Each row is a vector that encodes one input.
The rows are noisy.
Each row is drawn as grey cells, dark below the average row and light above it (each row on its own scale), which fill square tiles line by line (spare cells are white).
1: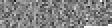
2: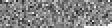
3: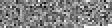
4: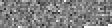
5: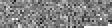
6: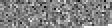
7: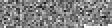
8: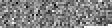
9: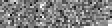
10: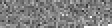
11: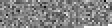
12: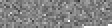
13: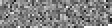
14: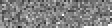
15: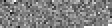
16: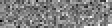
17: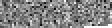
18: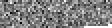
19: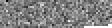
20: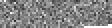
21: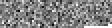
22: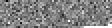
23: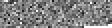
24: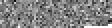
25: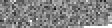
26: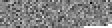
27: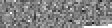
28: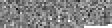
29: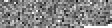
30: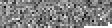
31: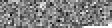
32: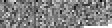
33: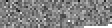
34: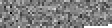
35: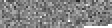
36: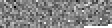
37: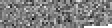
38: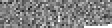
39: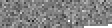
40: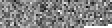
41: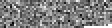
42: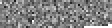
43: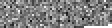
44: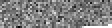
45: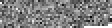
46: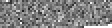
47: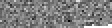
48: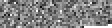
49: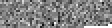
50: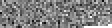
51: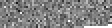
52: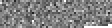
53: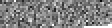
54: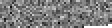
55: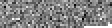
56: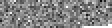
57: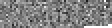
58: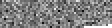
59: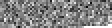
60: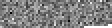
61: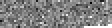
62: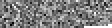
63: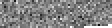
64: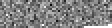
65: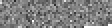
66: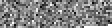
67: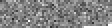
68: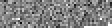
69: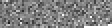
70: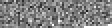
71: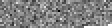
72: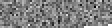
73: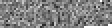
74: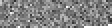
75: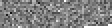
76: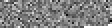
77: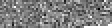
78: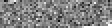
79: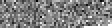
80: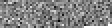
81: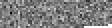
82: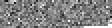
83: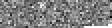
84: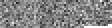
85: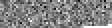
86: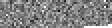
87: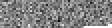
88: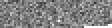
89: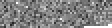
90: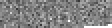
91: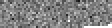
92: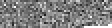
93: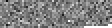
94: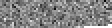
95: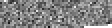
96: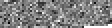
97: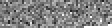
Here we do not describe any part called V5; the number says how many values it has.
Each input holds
one of 6 labels, together with either a point on a 6-point line, or a value of V5.
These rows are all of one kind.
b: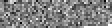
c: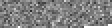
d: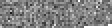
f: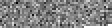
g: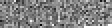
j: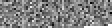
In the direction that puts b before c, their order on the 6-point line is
d, b, c, f, g, j.
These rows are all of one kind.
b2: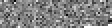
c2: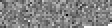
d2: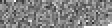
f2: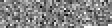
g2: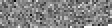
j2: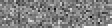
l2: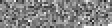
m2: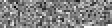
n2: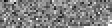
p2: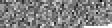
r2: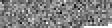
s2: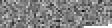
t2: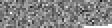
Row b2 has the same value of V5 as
c2, d2, f2 and l2.
